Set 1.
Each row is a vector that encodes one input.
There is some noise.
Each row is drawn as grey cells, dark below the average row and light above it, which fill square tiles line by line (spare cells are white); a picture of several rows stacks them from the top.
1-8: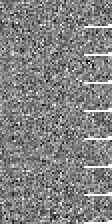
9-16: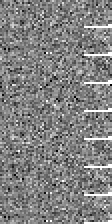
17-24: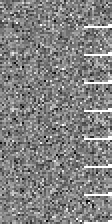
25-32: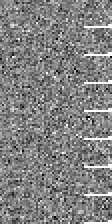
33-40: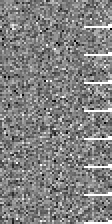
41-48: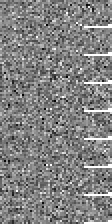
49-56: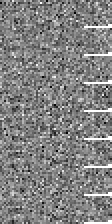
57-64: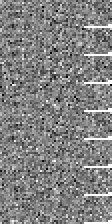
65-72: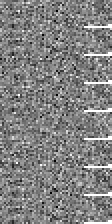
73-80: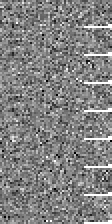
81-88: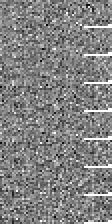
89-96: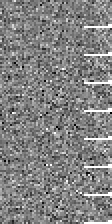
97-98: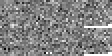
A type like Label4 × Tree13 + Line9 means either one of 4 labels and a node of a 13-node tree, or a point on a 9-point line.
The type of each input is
Line7 + Tree9.
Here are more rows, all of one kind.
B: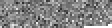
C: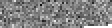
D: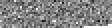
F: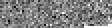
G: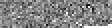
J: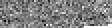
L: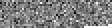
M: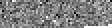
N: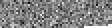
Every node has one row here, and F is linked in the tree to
J.
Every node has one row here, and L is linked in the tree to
M.
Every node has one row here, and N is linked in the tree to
B.
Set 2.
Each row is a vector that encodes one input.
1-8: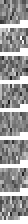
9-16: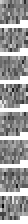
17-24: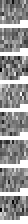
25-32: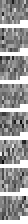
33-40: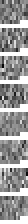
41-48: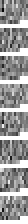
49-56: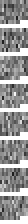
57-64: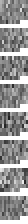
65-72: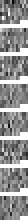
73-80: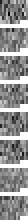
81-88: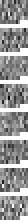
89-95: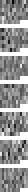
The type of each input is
Bool × Label6.
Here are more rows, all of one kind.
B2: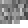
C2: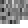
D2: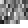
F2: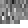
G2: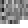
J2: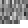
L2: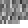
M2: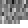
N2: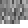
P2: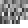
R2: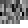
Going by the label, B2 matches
D2 and L2.
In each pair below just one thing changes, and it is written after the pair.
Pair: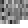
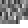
the true/false value
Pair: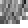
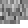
the label
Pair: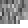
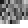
the label
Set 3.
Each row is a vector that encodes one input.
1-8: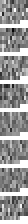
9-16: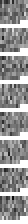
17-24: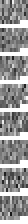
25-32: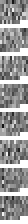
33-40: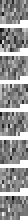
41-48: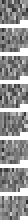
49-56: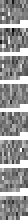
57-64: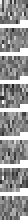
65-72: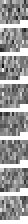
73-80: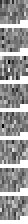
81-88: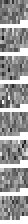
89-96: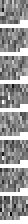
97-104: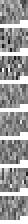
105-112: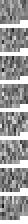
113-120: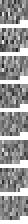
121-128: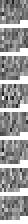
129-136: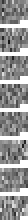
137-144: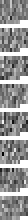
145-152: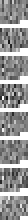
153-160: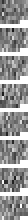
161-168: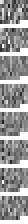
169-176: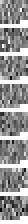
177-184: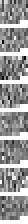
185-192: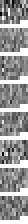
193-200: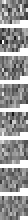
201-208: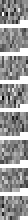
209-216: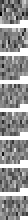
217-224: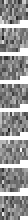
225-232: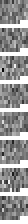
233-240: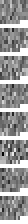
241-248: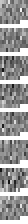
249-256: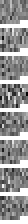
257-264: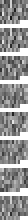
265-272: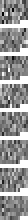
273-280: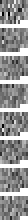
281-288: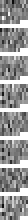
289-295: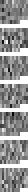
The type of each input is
Bool × Label6.
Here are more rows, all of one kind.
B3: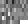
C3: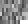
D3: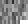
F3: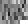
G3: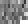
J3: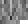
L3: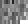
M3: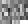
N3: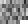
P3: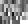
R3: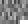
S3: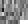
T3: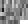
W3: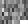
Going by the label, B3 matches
C3, D3, L3 and P3.
